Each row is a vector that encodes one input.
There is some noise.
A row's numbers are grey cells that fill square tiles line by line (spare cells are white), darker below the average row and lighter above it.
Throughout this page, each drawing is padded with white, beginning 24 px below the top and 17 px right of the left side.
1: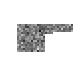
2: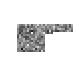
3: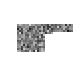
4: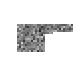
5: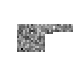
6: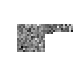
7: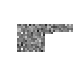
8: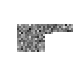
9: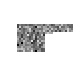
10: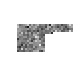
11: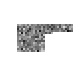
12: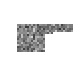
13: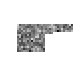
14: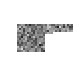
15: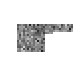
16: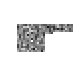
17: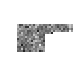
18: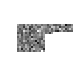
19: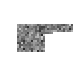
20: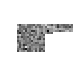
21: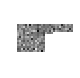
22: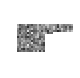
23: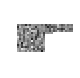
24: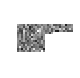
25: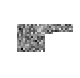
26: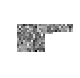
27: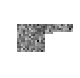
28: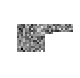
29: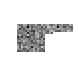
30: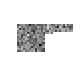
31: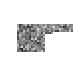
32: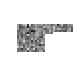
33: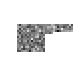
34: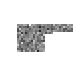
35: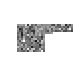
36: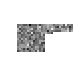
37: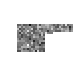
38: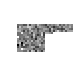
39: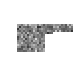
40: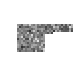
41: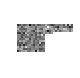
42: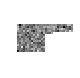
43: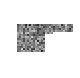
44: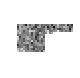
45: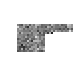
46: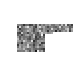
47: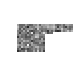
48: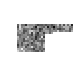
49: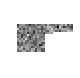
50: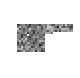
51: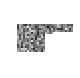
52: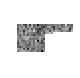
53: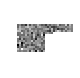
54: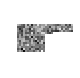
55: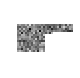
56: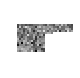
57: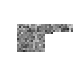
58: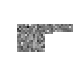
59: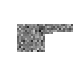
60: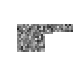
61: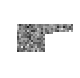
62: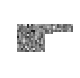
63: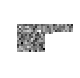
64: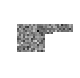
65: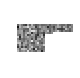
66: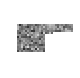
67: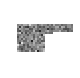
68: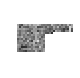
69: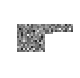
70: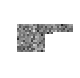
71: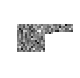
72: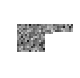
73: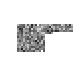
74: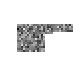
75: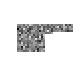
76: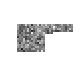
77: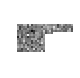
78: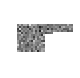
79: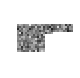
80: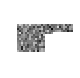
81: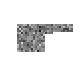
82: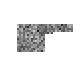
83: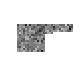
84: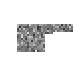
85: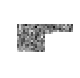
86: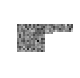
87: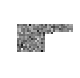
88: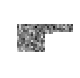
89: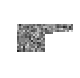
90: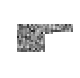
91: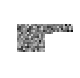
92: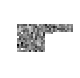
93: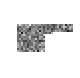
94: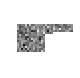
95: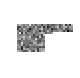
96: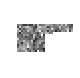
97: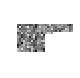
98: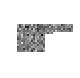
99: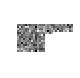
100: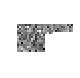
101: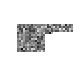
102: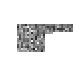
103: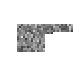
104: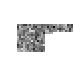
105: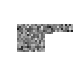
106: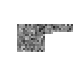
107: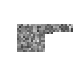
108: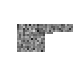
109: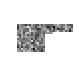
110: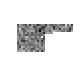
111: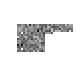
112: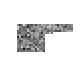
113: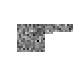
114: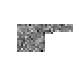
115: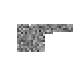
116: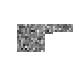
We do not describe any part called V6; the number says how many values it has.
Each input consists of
a point on a 5-point line, together with either a point on an 8-point line, or a value of V6.
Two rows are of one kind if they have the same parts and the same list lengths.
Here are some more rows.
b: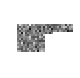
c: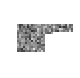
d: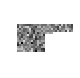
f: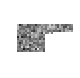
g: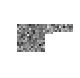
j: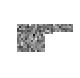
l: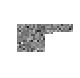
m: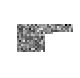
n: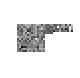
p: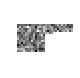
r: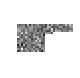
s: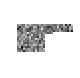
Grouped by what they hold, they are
b, j, l, n, r, s
c, d, f, g, m, p

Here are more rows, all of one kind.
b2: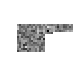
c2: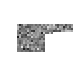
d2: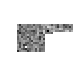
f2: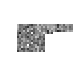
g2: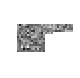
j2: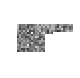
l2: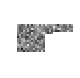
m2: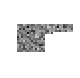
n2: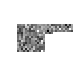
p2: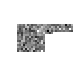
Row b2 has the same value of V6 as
d2, n2 and p2.
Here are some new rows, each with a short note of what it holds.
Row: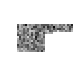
a point on a 5-point line and a point on an 8-point line
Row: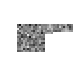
a point on a 5-point line and a value of V6
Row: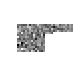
a point on a 5-point line and a point on an 8-point line
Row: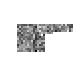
a point on a 5-point line and a value of V6
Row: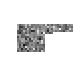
a point on a 5-point line and a value of V6
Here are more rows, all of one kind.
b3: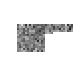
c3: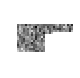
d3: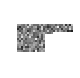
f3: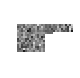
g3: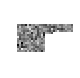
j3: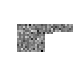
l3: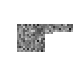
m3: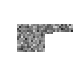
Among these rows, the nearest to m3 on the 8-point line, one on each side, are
d3 and j3.
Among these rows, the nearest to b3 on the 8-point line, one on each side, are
c3 and l3.
